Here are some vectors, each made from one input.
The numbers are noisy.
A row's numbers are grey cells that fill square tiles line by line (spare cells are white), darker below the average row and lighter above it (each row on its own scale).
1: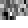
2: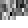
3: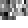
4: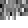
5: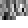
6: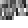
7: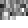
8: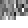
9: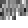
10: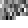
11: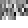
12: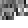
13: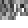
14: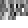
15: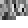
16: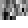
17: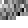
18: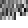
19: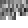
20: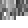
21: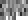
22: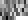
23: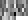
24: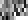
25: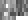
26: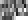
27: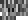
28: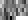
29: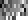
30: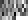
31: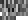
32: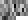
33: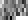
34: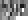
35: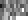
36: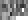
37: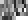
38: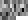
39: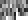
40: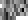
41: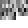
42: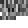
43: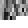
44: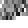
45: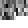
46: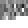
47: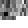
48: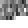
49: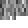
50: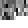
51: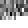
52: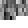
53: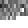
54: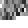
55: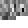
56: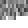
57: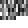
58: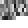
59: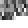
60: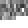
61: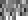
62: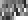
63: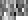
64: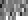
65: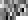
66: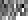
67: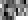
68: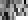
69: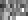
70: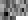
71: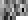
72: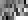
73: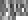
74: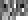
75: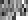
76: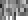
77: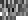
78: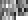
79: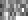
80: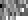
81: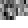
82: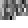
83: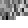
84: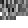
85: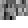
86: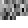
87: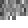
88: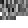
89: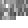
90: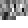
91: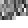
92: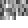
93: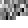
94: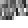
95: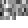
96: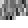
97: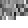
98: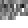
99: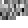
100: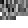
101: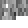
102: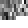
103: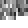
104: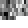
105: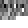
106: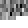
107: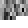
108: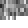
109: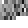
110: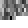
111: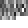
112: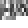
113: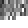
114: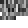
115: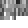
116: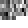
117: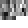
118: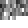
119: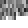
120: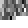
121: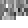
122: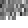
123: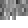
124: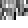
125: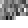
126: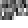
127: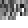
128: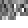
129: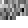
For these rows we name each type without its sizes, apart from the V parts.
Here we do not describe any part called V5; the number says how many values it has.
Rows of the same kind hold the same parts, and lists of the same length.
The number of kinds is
3.
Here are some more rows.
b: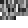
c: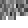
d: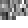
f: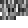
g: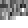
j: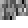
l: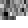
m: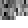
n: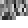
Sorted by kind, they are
b, f
c, g
d, j, l, m, n

